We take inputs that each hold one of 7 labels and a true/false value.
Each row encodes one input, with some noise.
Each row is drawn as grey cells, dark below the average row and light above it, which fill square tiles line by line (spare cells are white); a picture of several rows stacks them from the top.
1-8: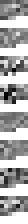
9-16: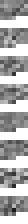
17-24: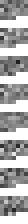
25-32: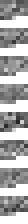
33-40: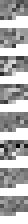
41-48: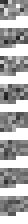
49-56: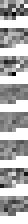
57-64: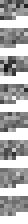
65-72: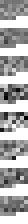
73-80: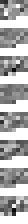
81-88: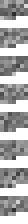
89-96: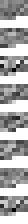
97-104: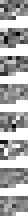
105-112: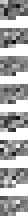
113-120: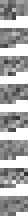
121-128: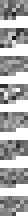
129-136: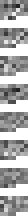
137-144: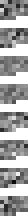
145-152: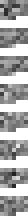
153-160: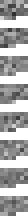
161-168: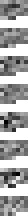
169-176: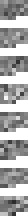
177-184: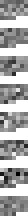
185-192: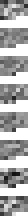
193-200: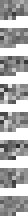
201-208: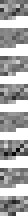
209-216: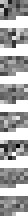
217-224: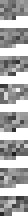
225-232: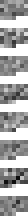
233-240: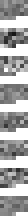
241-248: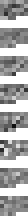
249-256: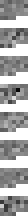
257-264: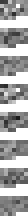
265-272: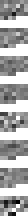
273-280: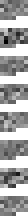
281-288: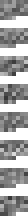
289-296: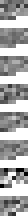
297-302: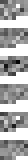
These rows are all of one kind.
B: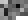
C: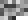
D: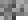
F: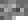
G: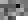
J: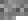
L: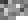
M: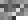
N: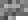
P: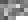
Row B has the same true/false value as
C, F, G and J.
